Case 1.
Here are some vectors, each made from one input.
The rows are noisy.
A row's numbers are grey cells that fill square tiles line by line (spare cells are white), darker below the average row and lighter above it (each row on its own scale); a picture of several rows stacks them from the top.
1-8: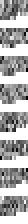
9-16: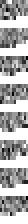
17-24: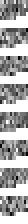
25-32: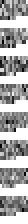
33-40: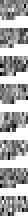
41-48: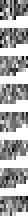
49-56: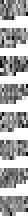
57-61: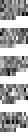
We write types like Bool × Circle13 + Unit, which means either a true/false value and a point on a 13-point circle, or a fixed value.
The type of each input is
(Bool × Bool × Bool × Bool + Unit) × Line7.
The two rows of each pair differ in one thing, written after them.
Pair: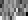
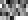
one of the four true/false values
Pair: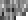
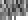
the place on the 7-point line
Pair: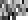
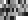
the place on the 7-point line
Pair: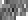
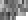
one of the four true/false values
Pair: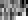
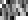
the place on the 7-point line
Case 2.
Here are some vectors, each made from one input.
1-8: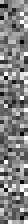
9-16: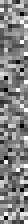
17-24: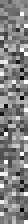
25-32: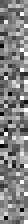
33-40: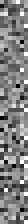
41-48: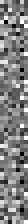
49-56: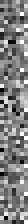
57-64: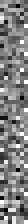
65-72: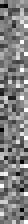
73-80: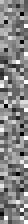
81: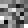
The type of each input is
Line6 + Tree10.
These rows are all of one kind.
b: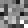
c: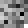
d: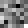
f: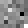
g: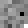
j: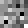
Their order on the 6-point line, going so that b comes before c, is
b, d, j, c, f, g.
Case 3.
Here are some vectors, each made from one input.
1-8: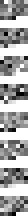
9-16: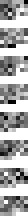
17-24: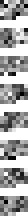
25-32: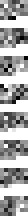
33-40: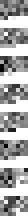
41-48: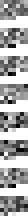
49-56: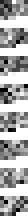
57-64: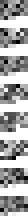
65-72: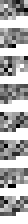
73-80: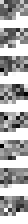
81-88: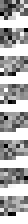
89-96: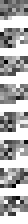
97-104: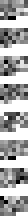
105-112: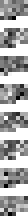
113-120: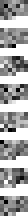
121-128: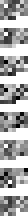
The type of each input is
Bool × Bool × Bool × Label9 + Unit.
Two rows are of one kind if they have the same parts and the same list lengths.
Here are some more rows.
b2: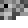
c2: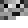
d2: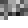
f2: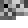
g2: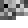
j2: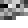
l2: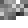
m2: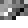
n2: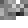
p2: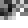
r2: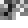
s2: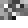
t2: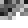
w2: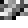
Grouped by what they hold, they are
b2, c2, f2, g2, j2, m2, p2, r2, s2, t2, w2
d2, l2, n2

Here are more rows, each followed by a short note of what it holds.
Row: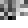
one of 9 labels and three true/false values
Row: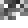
one of 9 labels and three true/false values
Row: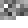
a fixed value
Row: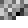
a fixed value
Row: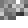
a fixed value
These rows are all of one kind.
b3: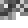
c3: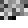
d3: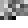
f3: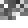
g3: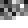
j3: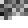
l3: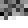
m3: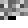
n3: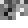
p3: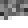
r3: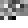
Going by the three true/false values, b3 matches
c3, d3, g3 and r3.
